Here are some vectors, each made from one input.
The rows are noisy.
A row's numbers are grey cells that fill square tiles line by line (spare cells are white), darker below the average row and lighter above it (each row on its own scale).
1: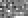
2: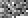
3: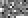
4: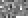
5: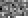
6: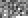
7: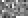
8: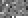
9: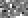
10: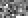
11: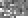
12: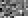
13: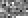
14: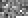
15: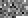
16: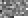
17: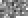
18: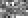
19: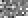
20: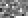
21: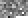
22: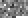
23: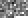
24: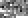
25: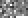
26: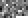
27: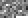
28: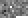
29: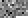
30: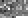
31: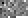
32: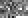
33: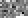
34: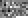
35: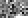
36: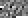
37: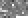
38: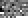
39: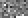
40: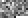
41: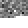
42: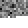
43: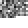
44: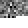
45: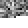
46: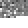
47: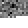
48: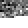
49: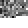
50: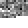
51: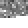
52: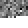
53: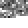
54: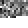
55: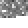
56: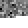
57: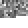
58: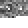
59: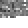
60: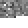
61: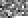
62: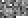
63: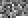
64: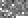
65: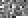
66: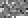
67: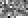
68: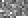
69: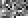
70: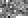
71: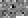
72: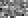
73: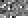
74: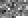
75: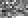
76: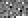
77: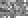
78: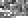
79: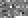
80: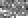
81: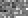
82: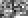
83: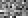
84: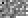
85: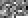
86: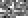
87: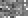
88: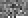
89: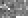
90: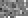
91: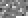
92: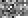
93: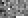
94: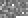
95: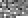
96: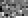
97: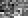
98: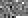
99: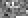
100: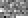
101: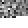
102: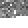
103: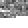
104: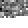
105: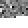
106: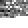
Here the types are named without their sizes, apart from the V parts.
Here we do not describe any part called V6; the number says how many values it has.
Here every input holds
a label, together with either three true/false values, or a value of V6.
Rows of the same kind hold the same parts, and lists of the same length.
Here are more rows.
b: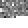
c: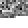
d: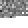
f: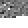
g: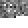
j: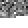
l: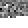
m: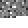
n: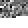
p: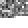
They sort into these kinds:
b, d, f, j, l, m, n
c, g, p

